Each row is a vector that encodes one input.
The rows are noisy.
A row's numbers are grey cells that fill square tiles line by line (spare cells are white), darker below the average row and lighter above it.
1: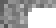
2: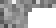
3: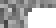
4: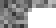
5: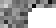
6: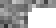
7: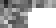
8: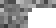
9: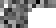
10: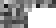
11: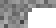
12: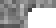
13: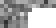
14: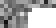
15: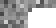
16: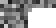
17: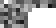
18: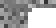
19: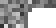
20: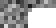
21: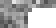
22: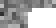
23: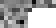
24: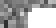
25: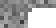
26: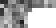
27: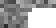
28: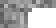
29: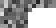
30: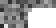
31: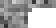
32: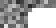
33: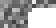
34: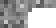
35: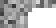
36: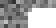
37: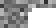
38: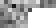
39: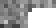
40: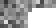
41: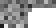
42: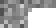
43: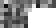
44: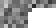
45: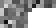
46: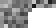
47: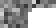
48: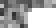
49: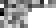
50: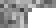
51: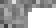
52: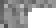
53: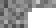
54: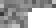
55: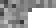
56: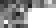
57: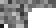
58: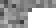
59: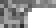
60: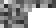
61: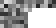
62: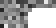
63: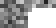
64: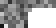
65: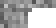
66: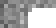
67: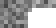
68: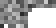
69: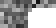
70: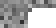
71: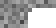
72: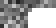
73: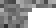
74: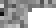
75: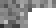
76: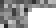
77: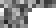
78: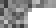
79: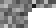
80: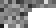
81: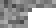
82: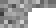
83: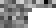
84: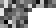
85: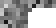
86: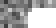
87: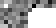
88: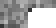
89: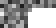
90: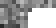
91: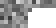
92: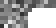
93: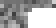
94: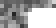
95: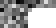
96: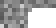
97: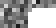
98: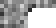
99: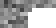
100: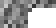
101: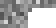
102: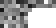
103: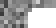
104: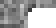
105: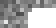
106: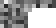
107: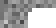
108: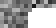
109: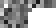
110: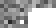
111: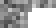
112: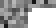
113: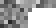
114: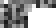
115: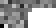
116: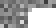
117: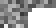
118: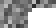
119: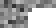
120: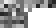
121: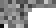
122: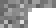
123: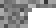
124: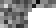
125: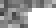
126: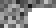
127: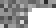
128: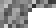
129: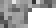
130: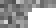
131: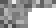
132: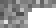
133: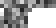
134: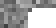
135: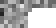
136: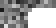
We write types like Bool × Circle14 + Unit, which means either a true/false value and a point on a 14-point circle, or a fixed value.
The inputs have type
Bool × Tree7 + Tree11 + Unit.
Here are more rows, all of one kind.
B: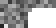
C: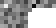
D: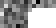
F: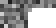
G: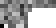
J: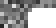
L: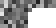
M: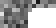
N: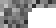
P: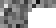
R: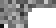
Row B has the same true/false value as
F, G, J and R.
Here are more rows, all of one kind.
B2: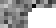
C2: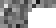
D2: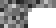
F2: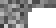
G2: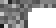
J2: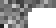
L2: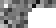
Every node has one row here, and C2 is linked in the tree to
L2.
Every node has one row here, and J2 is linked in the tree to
G2.
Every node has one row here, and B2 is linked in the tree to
D2 and F2.
